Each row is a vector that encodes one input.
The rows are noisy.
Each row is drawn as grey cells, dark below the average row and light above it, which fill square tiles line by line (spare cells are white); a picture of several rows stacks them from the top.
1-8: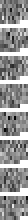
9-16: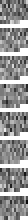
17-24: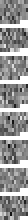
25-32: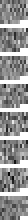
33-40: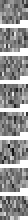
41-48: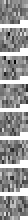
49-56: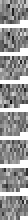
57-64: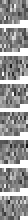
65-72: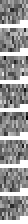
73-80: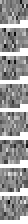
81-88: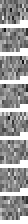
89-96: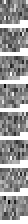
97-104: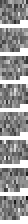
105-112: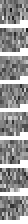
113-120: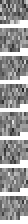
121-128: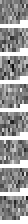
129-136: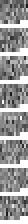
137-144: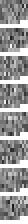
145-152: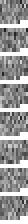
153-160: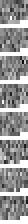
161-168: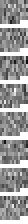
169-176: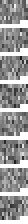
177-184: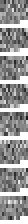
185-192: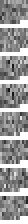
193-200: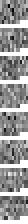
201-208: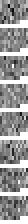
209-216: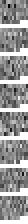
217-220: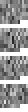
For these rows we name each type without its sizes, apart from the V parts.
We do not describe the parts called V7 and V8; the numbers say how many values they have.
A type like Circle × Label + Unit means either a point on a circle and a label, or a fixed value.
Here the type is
(Bool × V8 + List(Line)) × V7.
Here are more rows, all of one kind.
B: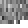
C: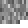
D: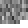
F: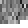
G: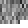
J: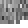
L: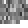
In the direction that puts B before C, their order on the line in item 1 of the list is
G, B, C, L, J, F, D.
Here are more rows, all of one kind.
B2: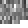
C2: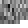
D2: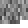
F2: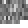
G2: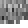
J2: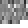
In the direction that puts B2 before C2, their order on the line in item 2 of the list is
B2, J2, G2, D2, C2, F2.
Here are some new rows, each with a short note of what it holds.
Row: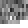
a value of V7, together with the empty list
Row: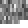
a value of V7, together with a list of two items
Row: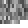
a value of V7, together with a list of one item
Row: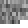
a value of V7, together with a list of one item
